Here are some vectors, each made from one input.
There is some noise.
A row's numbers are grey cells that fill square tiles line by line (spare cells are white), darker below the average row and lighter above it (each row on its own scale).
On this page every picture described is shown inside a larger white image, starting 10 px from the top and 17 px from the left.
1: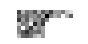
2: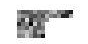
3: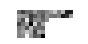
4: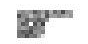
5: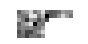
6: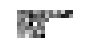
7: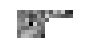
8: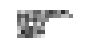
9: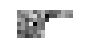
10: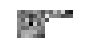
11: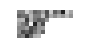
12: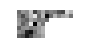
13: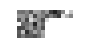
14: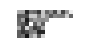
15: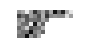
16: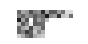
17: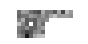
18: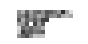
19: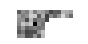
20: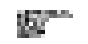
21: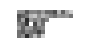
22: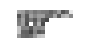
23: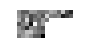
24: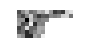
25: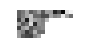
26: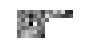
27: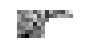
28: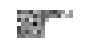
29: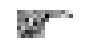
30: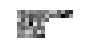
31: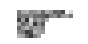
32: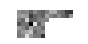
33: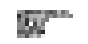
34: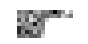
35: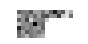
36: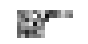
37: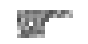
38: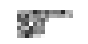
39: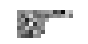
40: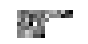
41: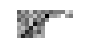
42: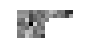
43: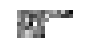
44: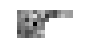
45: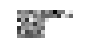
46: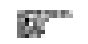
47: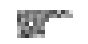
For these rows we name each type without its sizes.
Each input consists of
either a point on a line, or a node of a tree.
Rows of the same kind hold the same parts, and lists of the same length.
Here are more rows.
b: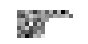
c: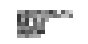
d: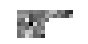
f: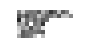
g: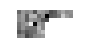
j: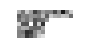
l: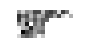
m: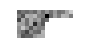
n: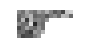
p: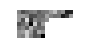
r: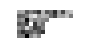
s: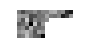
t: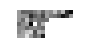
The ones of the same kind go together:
b, c, f, g, j, l, m, n, r
d, p, s, t

